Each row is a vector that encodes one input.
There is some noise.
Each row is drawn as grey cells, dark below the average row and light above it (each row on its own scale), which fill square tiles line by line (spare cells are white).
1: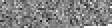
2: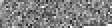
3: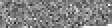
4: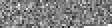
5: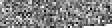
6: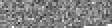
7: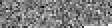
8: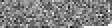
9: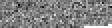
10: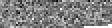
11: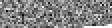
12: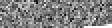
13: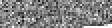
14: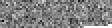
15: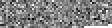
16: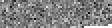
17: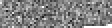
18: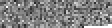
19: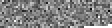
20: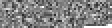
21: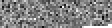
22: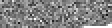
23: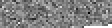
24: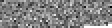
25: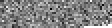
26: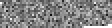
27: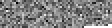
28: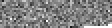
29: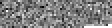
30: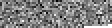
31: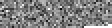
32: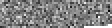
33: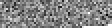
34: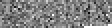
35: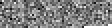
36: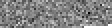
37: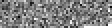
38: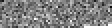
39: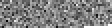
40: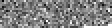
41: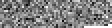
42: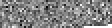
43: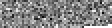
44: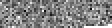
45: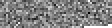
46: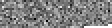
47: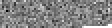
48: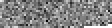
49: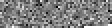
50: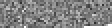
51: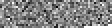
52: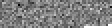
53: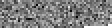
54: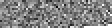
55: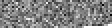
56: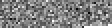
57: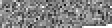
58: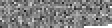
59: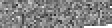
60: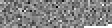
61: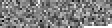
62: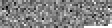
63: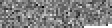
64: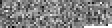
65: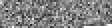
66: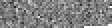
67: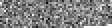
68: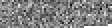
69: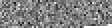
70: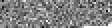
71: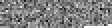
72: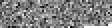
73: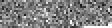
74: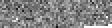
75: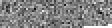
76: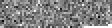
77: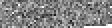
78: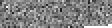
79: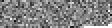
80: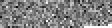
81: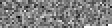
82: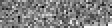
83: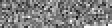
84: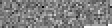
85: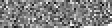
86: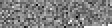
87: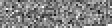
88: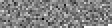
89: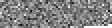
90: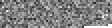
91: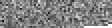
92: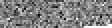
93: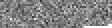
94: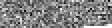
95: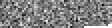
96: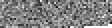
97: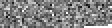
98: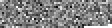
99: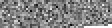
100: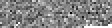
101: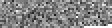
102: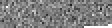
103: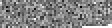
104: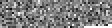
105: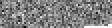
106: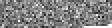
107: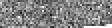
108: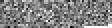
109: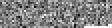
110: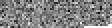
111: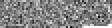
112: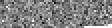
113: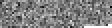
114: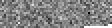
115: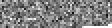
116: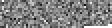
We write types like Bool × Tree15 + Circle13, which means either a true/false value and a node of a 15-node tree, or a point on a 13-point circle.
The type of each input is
Bool × (Circle6 + Line6).
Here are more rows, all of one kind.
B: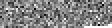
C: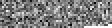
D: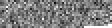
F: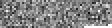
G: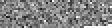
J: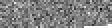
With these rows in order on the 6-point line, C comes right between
G and J.
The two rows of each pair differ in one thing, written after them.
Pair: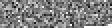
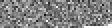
the place on the 6-point line
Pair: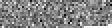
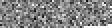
the place on the 6-point line
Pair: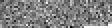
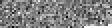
the true/false value
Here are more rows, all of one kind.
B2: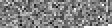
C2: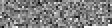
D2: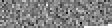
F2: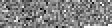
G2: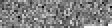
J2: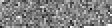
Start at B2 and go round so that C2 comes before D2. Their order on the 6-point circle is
B2, C2, J2, F2, G2, D2.
